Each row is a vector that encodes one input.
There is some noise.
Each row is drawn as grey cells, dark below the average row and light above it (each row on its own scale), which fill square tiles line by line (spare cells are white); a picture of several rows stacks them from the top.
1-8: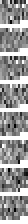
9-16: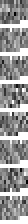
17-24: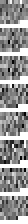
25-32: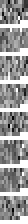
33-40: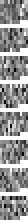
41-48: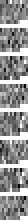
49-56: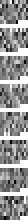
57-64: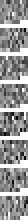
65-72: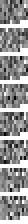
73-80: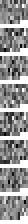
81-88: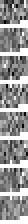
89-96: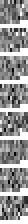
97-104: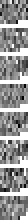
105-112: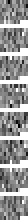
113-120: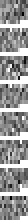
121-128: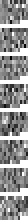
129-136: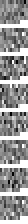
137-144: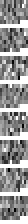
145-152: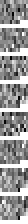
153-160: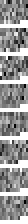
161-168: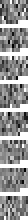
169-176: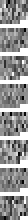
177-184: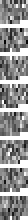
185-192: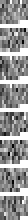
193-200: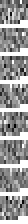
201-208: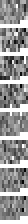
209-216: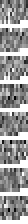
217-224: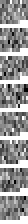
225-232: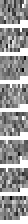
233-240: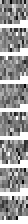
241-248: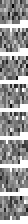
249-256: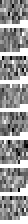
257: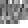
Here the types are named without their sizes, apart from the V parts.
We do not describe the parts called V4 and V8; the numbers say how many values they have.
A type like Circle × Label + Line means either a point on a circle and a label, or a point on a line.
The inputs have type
Bool × Bool × Bool × Bool + List(Circle) + V4 × V8.
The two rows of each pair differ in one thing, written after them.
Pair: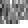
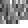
the place on the circle in item 2 of the list
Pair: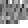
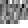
the place on the circle in item 2 of the list
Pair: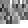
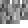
the place on the circle in item 1 of the list
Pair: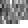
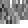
the place on the circle in item 1 of the list
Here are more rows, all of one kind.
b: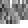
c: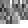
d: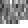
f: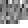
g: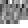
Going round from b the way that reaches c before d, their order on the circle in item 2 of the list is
b, f, c, g, d.
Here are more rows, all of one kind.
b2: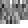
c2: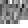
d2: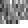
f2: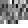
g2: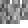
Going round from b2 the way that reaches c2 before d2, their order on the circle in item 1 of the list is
b2, g2, c2, f2, d2.
